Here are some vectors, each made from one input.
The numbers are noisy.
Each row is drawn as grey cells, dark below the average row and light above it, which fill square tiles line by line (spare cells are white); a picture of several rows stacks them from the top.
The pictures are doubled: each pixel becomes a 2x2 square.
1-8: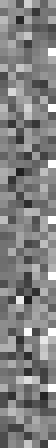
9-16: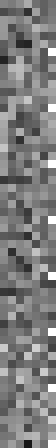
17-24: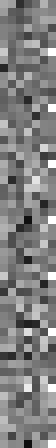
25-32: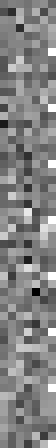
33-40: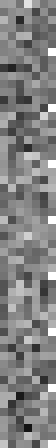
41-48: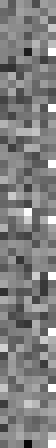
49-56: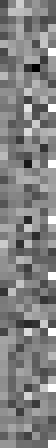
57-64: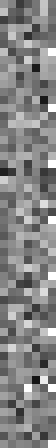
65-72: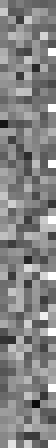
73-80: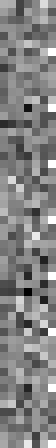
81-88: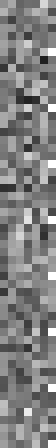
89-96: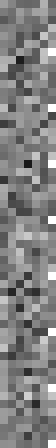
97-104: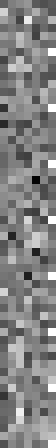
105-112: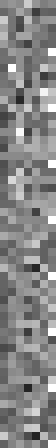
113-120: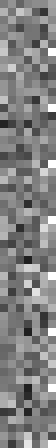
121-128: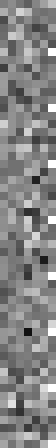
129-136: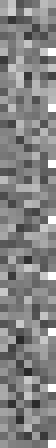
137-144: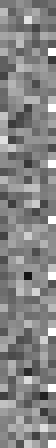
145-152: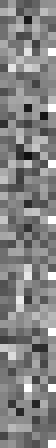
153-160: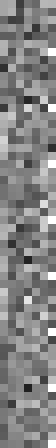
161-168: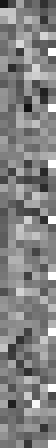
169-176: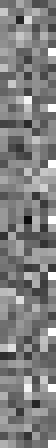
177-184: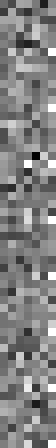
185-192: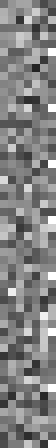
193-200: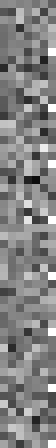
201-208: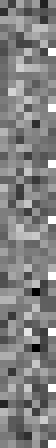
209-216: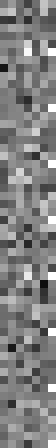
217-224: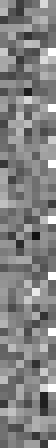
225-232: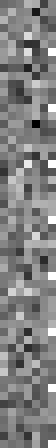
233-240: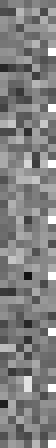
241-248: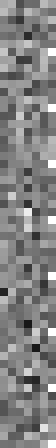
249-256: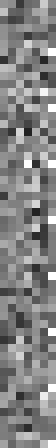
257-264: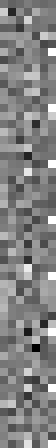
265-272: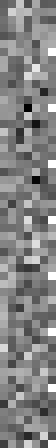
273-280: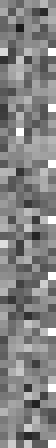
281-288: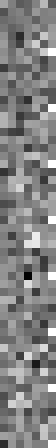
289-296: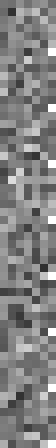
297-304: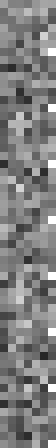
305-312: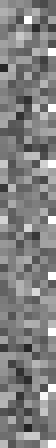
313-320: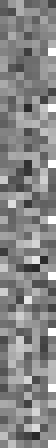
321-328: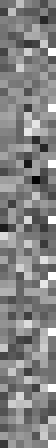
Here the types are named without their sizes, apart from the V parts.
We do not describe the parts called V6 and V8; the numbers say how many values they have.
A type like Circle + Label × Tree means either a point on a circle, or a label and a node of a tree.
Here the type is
Label × ((Line + V8) × V6 + Tree).
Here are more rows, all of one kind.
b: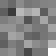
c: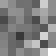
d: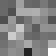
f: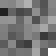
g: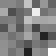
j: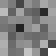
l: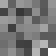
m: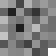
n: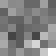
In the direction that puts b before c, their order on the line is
l, d, b, g, f, c, n, m, j.
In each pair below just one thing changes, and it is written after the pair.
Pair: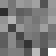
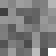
the value of V6
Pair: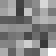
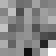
the label
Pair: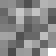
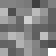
the label
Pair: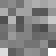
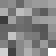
the value of V8
